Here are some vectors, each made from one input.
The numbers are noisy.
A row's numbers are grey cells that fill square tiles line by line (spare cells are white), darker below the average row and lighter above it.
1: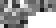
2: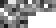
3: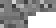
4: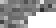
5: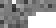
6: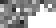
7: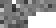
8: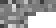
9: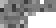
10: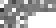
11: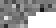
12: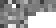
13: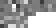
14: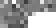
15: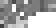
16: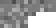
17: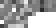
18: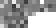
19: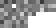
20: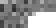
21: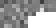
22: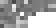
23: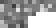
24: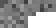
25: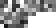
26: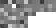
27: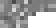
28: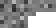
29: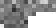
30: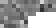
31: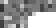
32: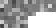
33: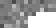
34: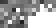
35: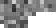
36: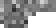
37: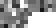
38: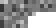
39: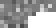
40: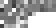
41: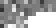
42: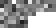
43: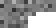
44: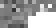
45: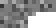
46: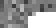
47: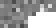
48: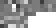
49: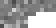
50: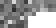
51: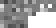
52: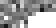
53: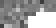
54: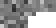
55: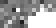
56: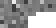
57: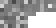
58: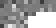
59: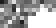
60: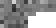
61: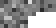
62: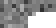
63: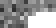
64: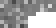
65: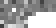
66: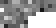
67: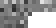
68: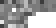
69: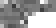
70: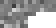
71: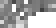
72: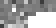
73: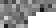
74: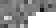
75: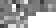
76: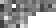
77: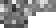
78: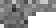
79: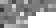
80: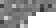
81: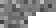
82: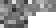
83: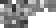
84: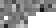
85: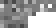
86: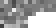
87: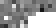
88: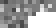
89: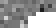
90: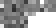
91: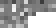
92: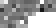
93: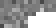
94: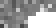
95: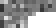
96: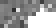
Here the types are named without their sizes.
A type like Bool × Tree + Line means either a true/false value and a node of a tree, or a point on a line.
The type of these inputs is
List(Line).
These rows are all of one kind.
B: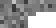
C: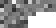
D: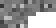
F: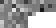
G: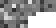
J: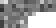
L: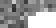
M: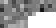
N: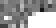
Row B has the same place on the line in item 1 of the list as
C and J.
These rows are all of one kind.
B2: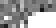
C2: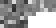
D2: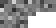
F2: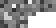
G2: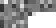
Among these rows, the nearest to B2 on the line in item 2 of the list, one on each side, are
D2 and G2.
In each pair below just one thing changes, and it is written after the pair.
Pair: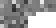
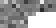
the place on the line in item 1 of the list
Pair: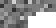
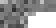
the place on the line in item 1 of the list
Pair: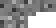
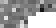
the place on the line in item 2 of the list
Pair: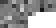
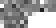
the place on the line in item 1 of the list
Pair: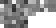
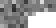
the place on the line in item 1 of the list
